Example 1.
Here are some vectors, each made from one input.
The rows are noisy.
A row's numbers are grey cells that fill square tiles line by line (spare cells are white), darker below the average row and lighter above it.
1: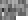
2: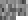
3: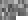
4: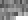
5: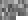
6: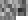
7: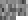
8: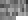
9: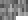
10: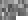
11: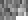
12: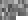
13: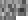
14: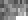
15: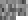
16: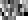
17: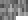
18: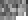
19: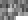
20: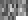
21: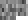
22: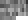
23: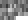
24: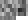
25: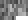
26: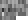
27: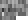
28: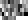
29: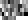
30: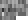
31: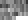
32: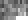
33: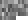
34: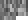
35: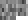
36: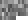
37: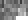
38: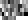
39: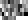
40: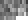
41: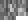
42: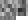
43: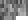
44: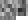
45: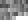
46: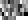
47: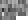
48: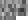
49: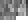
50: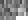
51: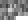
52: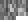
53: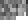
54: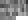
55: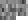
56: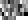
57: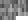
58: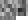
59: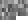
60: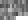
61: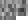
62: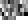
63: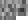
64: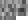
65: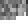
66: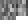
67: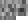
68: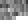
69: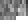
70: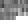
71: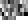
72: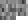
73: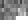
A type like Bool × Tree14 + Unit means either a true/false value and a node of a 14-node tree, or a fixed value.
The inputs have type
List2(Line5).
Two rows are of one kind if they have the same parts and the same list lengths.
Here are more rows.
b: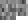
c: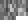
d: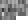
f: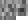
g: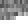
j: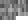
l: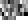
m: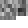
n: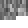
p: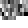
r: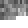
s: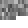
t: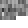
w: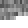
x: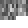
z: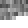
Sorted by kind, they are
b, d, f, m, s, t
c, g, j, n, r, w, x, z
l, p

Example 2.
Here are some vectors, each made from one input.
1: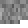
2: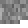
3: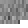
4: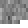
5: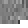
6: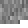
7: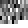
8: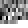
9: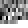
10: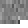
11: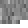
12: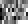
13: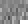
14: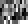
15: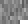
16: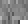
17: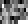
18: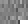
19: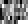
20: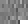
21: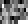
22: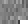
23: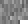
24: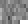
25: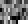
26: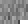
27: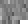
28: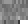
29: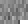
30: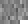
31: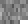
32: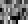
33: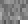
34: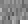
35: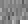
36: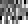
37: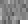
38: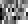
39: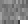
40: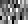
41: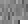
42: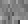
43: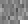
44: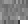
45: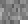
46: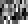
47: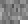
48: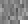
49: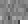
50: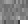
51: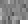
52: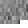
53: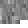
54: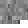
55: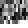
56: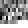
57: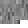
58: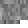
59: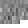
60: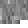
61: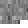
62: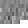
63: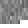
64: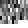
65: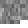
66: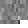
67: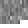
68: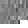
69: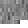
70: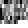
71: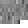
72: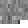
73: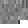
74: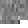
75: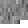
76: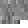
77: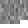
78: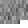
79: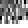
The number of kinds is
2.
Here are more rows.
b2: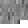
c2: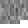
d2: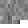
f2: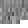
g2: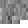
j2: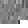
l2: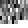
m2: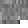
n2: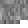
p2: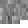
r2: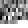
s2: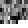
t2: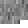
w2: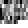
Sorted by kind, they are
b2, c2, d2, f2, g2, j2, m2, n2, p2, t2
l2, r2, s2, w2

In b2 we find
four true/false values.
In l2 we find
a point on an 8-point line.
